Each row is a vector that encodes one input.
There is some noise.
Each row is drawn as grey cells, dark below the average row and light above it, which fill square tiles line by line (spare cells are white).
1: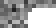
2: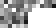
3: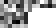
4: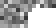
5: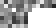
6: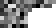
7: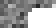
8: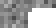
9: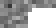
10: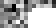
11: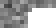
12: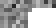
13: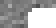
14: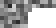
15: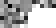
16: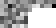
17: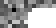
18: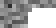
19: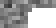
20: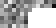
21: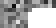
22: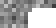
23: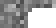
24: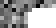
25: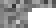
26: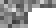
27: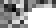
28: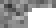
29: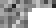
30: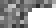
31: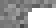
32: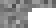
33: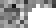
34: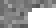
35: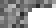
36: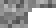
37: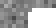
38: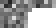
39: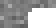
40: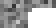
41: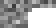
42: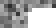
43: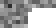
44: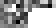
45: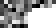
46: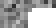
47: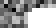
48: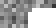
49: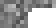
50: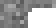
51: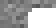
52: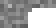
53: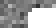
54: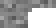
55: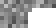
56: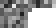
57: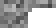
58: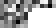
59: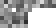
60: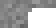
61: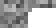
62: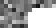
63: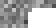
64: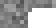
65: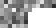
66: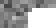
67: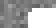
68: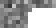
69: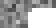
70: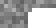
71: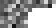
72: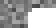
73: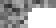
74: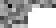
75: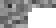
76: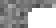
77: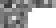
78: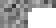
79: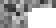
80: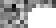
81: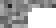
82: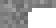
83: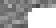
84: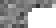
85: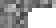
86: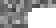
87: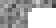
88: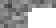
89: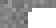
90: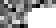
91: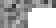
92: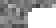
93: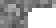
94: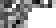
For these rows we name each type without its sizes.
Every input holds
a true/false value, together with either a fixed value, or a node of a tree.
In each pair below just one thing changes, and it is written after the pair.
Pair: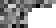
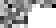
the true/false value
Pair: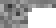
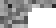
the node of the tree
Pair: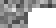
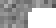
the node of the tree
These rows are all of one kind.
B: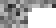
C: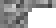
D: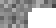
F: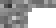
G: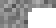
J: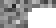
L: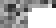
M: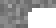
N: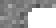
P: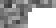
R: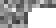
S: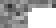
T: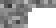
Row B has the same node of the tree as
G and J.
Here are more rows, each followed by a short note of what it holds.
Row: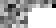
a node of a tree and a true/false value
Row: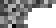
a true/false value
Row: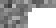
a node of a tree and a true/false value
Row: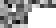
a node of a tree and a true/false value
